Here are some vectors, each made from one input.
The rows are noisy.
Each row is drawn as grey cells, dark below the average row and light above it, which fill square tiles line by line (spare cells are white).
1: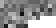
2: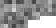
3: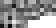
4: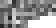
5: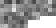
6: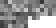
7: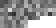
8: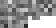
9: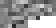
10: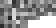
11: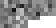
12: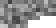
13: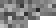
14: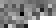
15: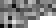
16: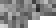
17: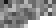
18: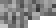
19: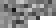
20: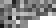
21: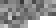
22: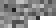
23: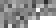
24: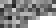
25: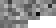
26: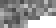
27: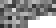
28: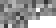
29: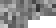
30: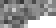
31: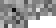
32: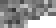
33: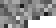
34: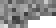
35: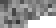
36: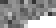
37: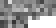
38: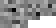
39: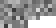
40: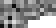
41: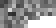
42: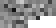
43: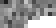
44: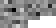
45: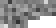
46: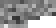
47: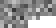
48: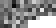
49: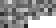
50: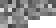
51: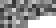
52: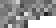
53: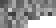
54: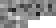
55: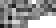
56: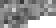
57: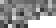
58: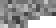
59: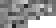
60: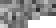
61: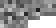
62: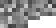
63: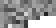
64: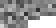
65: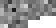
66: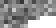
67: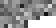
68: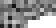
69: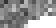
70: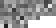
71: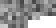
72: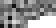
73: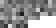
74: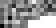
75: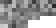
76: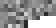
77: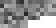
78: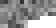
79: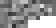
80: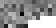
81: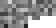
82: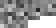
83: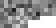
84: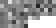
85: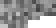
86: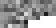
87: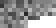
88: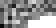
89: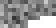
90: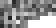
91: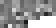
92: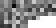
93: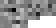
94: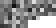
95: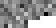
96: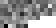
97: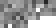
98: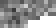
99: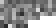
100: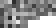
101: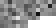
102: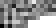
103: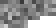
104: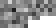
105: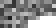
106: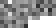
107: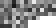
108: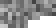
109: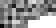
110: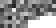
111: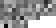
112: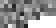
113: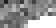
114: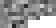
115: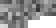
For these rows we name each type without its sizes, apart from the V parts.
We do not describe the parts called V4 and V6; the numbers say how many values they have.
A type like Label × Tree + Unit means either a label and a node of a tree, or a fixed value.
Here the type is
Label + (Line + V6) × V4.
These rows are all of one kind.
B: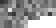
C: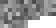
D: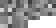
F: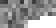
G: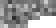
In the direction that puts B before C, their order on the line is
B, F, C, G, D.
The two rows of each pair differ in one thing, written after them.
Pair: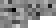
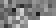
the value of V4
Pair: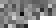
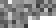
the value of V6
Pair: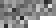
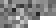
the value of V6
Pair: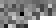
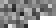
the value of V4
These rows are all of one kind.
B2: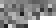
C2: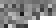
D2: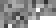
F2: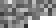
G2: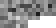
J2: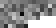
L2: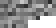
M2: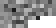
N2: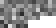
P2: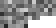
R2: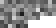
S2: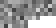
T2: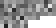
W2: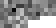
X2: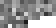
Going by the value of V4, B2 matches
C2, G2, J2 and S2.
